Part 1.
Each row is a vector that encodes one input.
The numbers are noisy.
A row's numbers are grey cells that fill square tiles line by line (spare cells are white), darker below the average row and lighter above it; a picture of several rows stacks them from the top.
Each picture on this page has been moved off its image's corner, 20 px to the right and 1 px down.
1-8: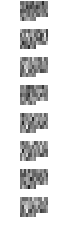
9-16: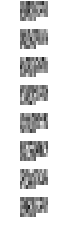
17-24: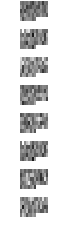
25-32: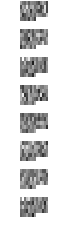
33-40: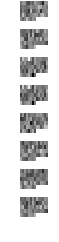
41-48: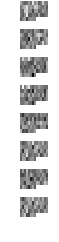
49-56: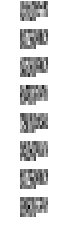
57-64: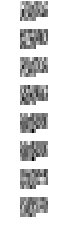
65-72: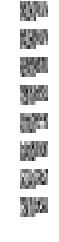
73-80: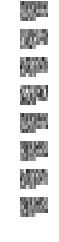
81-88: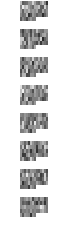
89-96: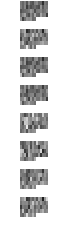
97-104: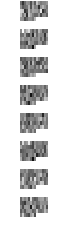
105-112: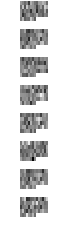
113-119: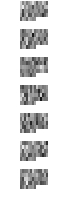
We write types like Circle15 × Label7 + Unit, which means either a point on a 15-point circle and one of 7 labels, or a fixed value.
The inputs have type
Bool × Circle5 + Tree11.
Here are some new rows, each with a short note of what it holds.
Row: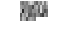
a point on a 5-point circle and a true/false value
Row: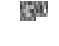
a point on a 5-point circle and a true/false value
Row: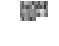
a node of an 11-node tree
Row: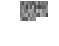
a node of an 11-node tree
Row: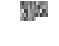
a node of an 11-node tree
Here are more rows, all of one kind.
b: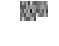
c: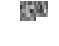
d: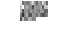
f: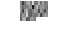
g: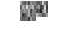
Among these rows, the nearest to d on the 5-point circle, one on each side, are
b and g.
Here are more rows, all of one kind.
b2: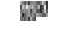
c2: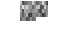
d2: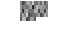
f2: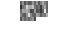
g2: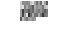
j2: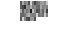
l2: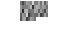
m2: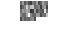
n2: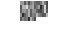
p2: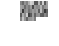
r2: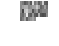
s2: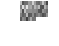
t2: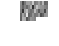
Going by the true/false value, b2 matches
f2, j2, m2 and n2.
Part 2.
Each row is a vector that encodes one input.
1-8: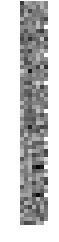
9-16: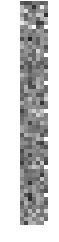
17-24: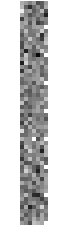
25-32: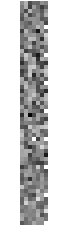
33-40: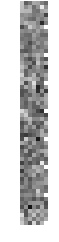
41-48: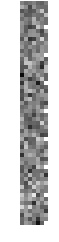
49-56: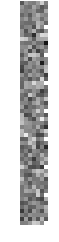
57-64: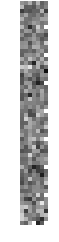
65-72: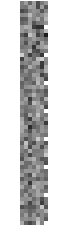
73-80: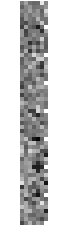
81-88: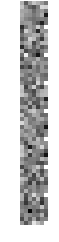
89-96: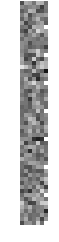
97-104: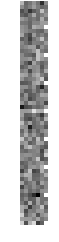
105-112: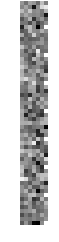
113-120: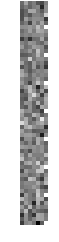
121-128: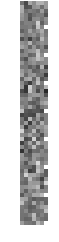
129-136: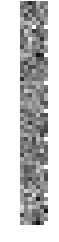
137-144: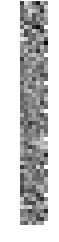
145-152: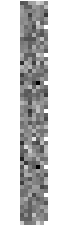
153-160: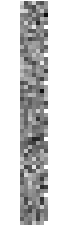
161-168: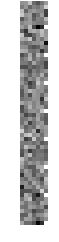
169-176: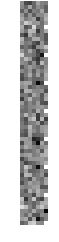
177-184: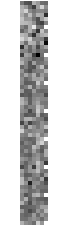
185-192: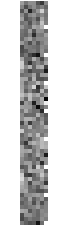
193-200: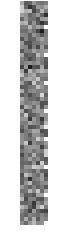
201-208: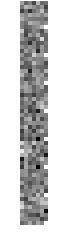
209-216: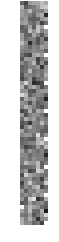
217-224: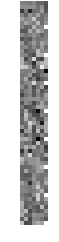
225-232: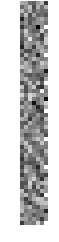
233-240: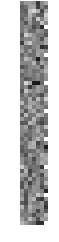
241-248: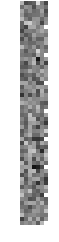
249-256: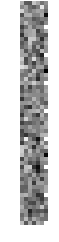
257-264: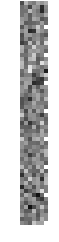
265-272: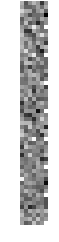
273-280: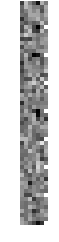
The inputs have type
Line8 × (Line8 + Line17).
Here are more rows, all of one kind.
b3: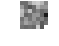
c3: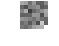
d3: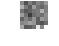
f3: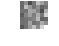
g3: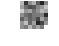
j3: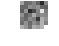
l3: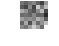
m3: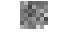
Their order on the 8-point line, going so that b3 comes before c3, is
g3, b3, l3, d3, j3, m3, c3, f3.
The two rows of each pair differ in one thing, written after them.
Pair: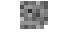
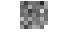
the place on the 17-point line
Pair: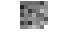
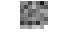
the place on the 17-point line
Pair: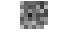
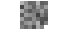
the place on the 17-point line
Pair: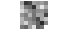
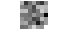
the place on the 17-point line
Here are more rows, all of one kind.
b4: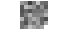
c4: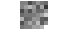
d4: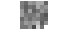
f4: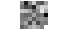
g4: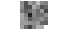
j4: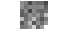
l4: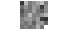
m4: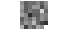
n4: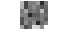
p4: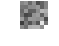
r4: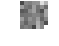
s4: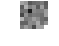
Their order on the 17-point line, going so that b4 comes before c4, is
f4, p4, n4, m4, g4, r4, d4, l4, s4, b4, c4, j4.
